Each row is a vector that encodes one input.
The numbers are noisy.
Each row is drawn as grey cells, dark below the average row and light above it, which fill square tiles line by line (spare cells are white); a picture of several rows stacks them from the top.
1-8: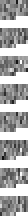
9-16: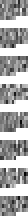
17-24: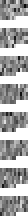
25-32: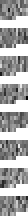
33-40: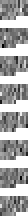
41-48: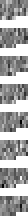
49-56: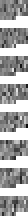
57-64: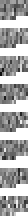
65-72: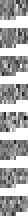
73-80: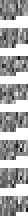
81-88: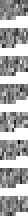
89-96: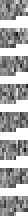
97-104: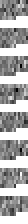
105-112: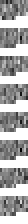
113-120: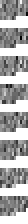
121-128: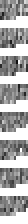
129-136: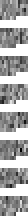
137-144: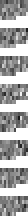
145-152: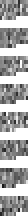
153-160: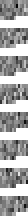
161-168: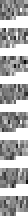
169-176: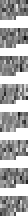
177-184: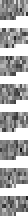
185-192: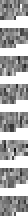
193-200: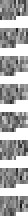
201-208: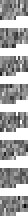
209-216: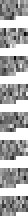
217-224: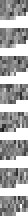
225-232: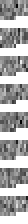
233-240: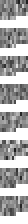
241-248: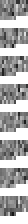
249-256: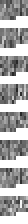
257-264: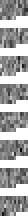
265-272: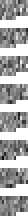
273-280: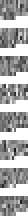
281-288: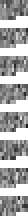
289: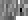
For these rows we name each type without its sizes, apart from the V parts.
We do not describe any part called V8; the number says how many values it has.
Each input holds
a point on a line, together with a list of items, each either a point on a line, or a value of V8.
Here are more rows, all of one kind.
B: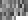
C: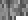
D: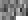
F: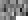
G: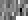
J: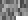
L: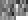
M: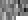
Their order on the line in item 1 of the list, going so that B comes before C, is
J, B, L, M, G, C, F, D.
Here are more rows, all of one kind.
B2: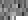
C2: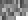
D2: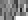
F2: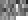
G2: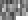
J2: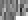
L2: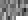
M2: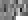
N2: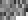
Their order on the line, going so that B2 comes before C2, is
F2, L2, N2, B2, C2, G2, J2, D2, M2.
